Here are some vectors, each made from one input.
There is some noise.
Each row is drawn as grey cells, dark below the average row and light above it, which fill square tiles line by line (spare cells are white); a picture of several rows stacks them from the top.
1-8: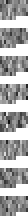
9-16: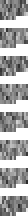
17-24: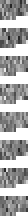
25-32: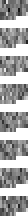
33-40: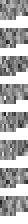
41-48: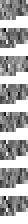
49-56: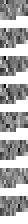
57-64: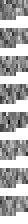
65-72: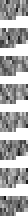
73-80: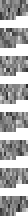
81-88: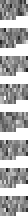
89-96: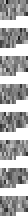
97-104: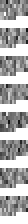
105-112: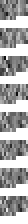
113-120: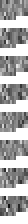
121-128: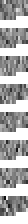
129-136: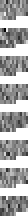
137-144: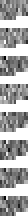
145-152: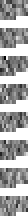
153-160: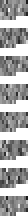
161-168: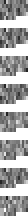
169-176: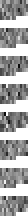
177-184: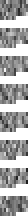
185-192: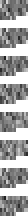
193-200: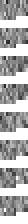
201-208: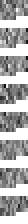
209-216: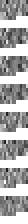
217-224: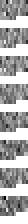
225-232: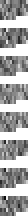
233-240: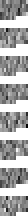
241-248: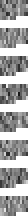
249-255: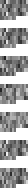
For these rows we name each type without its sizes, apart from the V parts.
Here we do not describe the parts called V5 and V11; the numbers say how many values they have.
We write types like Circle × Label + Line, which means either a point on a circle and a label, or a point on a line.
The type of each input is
Bool × (Tree + Unit) + V5 × V11.
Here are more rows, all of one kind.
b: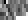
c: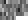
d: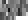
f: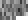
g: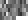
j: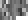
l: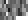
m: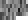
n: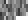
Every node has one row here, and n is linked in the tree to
b and l.
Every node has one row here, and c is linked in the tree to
b.
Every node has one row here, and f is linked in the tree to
j.
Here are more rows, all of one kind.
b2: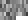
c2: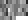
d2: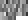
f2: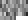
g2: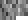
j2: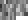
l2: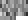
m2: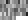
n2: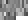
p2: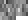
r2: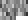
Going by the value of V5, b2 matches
f2, l2, n2 and r2.
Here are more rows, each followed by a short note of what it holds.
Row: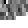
a node of a tree and a true/false value
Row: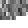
a node of a tree and a true/false value
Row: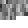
a value of V5 and a value of V11
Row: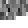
a node of a tree and a true/false value
